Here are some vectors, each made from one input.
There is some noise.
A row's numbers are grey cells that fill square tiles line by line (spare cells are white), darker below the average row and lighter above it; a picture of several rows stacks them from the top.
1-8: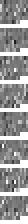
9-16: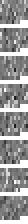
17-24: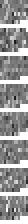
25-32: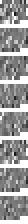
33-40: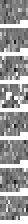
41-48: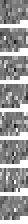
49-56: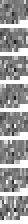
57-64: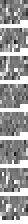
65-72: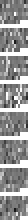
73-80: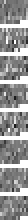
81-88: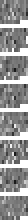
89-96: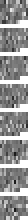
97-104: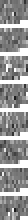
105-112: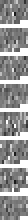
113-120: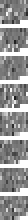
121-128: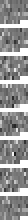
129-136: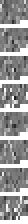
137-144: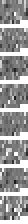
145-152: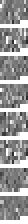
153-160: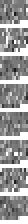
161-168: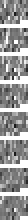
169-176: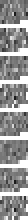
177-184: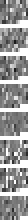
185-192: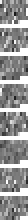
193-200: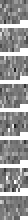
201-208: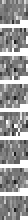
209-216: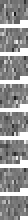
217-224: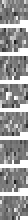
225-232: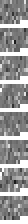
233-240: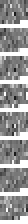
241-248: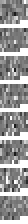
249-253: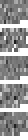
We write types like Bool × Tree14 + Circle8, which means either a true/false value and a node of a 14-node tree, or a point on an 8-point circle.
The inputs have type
List2(Line13).
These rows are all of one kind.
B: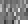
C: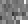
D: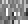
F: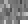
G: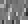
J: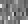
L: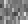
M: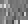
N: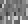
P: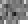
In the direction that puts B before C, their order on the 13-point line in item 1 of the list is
B, D, C, P, L, N, F, M, J, G.
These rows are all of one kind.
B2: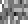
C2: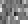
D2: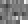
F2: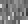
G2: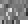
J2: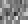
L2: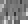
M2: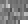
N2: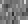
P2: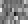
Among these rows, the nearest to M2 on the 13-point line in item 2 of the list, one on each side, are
J2 and P2.
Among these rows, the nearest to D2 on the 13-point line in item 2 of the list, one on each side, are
C2 and L2.
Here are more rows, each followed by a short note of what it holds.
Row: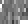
a list of two items
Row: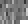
a list of one item
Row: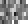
the empty list
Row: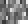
the empty list
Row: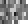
the empty list
